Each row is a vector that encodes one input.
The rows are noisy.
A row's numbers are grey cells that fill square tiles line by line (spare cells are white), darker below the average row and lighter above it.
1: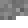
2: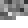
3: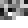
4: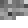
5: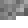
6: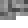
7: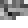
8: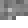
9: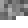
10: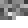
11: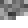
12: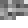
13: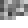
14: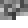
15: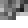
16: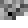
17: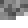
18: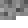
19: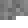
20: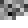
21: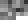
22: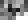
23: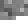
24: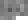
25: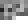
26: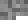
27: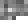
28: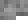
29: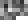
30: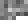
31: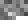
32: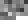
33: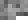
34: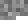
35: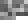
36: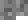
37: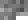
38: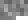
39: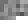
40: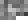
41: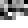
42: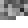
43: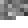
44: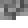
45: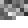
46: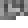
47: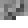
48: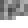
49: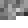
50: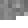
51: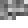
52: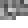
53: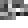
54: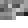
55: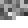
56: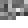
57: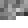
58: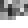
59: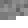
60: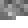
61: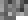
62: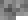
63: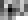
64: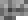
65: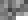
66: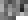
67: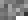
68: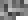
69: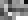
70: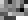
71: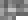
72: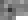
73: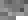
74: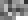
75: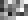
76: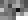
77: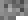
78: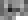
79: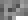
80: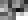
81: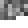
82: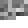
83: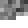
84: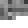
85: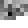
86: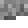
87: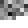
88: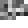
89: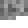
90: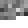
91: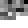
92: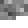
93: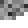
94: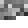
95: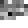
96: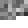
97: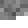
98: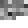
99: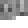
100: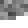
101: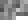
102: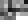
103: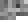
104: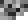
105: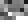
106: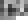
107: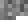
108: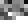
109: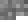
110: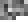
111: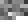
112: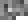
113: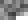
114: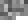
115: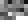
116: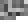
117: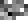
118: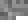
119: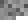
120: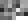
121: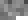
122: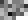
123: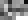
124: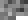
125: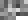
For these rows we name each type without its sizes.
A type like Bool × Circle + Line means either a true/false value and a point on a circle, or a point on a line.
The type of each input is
List(Line).
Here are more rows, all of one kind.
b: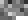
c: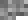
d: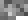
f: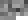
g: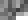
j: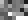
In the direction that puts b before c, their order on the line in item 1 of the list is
g, j, b, f, c, d.
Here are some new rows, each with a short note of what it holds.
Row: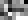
a list of two items
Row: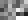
a list of one item
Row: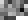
the empty list
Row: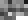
a list of one item
